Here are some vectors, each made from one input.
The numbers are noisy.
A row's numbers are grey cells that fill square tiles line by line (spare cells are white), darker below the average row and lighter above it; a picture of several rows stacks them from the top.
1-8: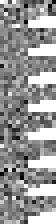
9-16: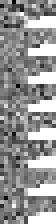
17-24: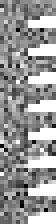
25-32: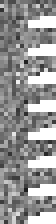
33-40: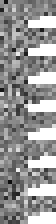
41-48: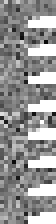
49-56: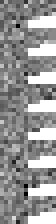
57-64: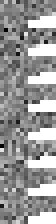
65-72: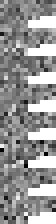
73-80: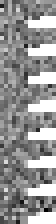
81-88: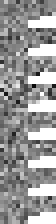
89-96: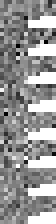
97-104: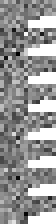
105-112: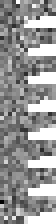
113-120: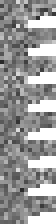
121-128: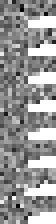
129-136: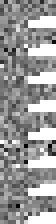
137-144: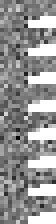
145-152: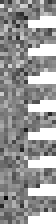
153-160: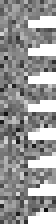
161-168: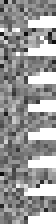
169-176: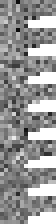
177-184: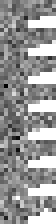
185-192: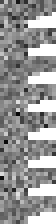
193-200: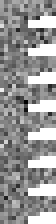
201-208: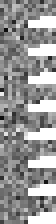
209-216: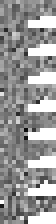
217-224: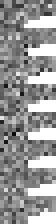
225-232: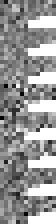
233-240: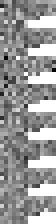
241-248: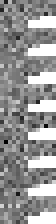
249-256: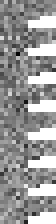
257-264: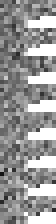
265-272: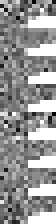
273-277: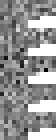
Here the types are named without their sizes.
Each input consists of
a list of points on a line.
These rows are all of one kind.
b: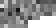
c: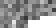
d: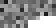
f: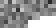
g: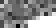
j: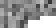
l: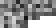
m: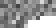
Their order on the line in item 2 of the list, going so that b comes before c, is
b, d, g, m, c, f, j, l.
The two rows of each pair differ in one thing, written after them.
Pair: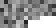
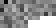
the place on the line in item 2 of the list
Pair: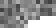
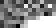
the place on the line in item 2 of the list
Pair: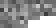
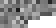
the place on the line in item 1 of the list
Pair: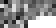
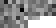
the place on the line in item 2 of the list
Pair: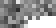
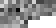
the place on the line in item 2 of the list
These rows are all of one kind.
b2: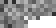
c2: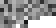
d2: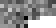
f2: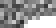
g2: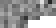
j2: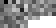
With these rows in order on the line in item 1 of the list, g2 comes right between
d2 and f2.
